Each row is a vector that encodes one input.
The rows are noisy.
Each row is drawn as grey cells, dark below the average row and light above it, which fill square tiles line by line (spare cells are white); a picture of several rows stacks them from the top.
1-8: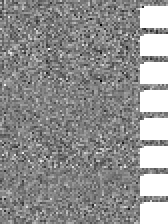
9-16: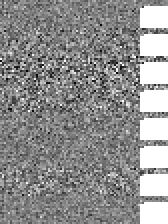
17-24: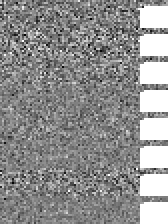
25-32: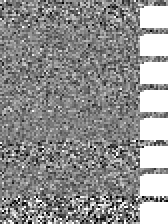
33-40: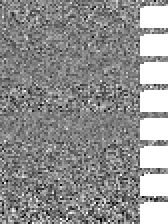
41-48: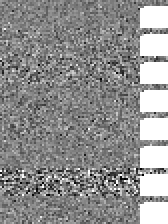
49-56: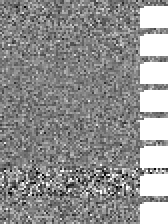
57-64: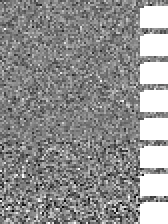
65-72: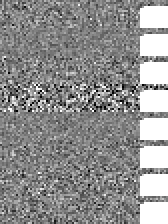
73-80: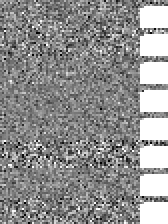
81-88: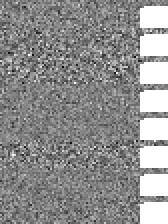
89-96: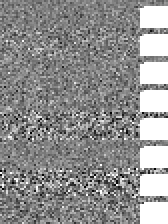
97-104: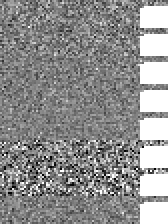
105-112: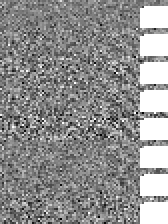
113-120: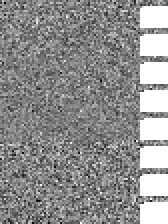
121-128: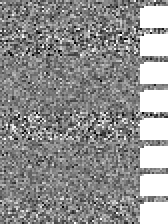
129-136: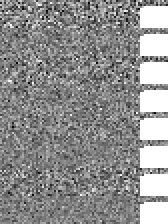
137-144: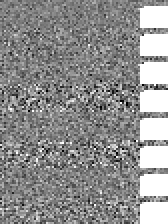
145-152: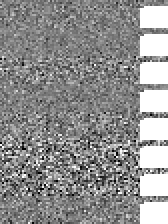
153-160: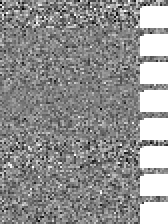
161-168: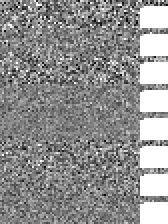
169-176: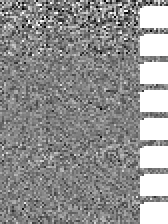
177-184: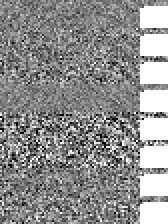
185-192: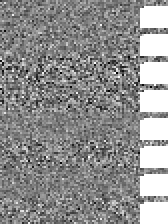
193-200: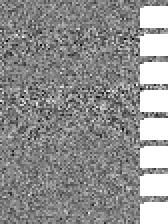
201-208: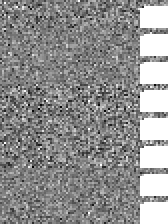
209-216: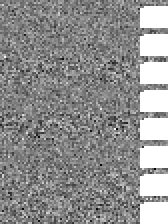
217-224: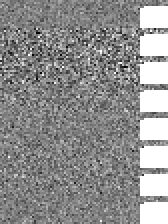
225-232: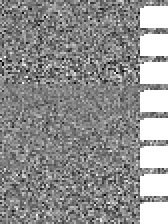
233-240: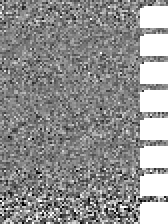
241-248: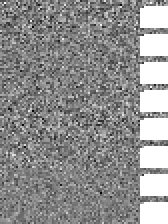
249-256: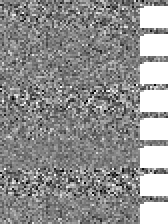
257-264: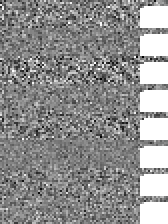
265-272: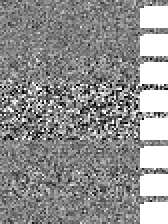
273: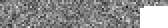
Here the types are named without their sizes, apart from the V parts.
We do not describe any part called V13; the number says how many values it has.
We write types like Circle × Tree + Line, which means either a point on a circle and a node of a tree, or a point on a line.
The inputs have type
(Circle + Unit) × Line × V13.
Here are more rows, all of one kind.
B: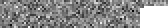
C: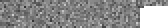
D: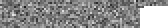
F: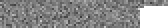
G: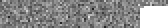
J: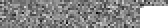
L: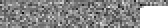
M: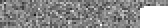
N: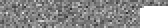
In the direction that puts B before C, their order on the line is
G, J, L, B, F, N, D, C, M.
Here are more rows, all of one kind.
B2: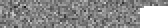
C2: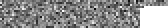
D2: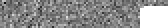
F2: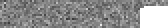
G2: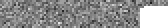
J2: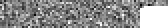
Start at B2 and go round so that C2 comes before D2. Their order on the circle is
B2, F2, J2, C2, D2, G2.
